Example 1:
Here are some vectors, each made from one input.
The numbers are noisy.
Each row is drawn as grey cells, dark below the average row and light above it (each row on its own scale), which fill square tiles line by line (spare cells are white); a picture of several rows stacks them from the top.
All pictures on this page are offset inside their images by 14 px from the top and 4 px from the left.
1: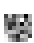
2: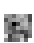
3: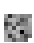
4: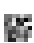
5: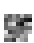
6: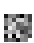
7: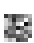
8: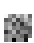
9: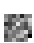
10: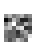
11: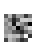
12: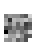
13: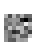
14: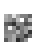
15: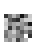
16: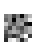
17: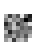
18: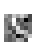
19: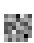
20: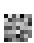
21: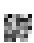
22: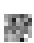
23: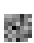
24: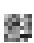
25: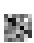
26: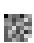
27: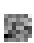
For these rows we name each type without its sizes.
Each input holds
a point on a line.
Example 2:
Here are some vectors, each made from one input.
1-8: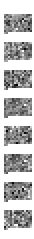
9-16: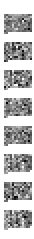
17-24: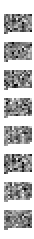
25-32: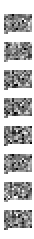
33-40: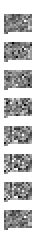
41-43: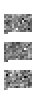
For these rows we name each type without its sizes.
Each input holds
three true/false values.
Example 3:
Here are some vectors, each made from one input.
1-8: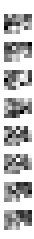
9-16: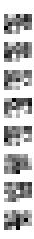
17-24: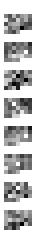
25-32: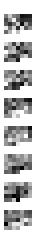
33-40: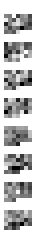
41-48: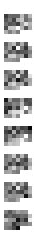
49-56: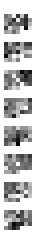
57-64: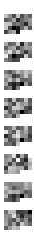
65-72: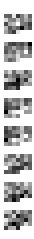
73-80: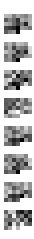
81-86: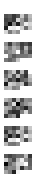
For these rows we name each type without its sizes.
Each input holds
a point on each of two lines.
